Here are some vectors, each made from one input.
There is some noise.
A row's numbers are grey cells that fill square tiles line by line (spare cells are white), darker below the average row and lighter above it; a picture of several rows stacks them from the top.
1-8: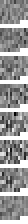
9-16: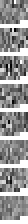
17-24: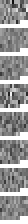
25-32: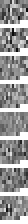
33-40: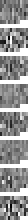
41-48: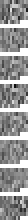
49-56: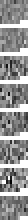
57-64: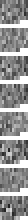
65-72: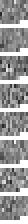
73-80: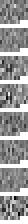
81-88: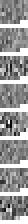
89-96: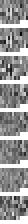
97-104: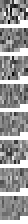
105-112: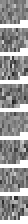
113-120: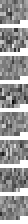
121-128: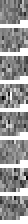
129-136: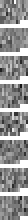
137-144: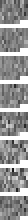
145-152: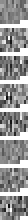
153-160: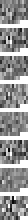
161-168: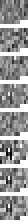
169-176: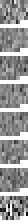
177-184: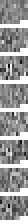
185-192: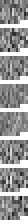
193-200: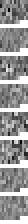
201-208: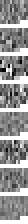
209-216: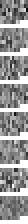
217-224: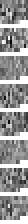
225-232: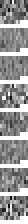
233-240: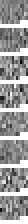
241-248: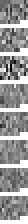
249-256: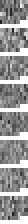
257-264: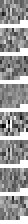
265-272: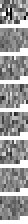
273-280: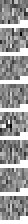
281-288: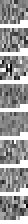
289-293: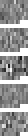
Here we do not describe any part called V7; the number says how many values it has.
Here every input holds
either a point on a 9-point circle and a node of an 11-node tree, or a value of V7.
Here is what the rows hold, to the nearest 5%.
About 65% of them hold a point on a 9-point circle and a node of an 11-node tree. The rest hold a value of V7.
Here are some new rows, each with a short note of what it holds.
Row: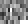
a point on a 9-point circle and a node of an 11-node tree
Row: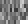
a value of V7
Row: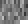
a value of V7
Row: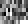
a value of V7
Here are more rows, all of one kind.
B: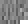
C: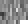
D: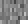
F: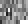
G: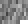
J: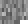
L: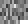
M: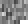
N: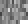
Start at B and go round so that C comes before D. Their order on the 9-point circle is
B, L, F, N, C, G, D, M, J.
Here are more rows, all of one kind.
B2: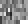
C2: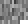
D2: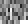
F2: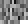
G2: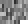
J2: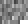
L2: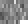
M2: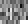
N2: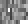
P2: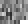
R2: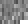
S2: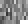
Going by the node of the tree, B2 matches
C2 and J2.
